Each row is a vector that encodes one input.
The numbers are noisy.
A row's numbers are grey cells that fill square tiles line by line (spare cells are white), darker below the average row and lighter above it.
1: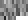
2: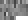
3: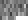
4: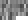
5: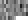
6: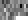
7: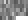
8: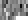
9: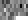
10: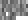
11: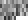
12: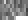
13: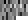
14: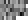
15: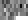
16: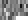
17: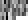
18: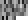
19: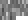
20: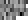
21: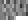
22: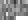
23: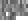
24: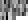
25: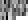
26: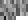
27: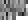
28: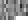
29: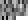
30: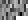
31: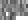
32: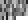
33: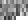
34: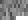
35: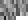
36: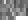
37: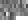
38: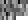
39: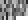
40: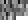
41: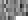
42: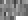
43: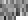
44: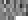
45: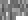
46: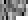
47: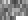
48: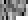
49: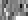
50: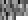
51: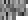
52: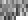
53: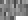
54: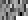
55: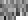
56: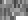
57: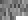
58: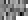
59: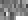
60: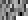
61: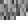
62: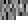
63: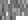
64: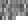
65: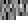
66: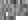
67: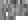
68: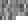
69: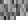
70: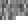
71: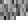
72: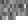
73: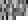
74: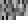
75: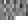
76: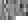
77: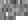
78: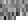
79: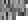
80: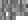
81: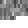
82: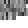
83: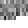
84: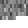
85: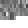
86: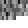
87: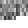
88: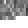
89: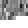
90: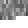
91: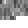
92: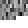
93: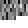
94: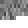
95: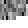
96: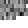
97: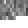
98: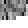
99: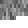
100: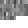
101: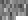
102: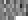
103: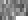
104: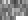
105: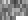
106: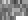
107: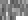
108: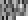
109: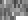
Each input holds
either a point on a 4-point line, or a point on a 9-point line, or four true/false values.
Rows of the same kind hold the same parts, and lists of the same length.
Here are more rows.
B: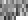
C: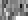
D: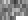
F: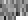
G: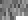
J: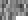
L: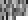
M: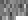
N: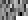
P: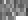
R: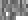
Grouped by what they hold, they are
B, F
C, D, G, J, M, P, R
L, N

